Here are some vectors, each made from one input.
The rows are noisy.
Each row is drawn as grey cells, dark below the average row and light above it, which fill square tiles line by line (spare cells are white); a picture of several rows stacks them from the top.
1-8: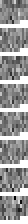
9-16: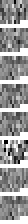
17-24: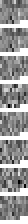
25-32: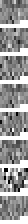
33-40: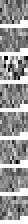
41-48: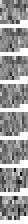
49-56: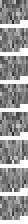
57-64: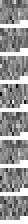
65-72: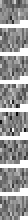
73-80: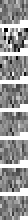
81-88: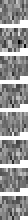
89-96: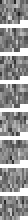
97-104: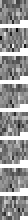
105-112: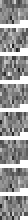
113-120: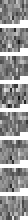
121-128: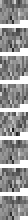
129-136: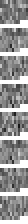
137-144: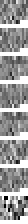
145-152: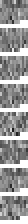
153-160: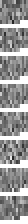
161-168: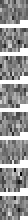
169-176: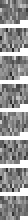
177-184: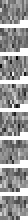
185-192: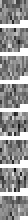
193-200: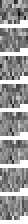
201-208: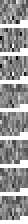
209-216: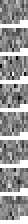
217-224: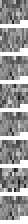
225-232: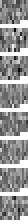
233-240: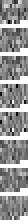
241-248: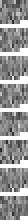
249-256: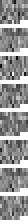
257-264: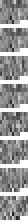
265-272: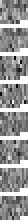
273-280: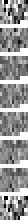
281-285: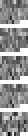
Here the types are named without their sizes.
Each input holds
a list of points on a line.
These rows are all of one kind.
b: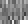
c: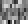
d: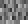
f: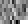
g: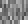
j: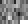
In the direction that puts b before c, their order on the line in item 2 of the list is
d, j, g, b, c, f.
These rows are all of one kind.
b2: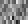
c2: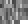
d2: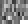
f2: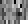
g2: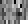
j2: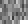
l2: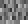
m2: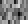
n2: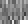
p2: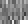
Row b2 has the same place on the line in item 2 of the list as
f2, g2, j2 and m2.
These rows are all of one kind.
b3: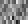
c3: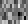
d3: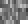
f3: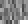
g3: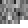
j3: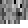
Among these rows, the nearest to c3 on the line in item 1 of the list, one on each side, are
g3 and j3.
